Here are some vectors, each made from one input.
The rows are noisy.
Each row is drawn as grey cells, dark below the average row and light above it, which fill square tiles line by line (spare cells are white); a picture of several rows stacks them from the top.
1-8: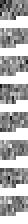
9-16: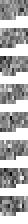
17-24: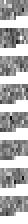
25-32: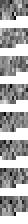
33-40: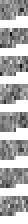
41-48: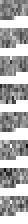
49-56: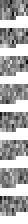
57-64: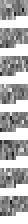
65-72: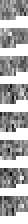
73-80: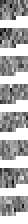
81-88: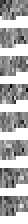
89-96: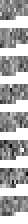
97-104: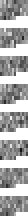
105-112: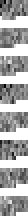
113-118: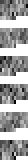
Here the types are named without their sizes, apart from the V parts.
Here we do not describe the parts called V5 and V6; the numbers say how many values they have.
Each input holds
a true/false value and a value of V5, together with either a point on a line, or a value of V6.
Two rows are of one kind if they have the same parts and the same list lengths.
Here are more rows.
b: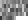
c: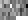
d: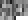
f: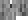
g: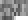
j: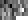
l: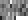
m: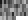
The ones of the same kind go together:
b, g, j
c, d, f, l, m

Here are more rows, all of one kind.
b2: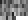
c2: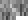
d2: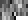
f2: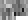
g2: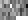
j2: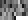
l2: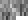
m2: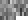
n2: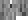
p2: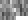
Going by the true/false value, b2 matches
d2 and j2.
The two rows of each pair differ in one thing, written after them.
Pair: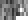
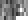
the place on the line
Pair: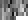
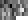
the value of V5
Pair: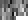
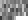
the true/false value
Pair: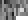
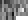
the place on the line
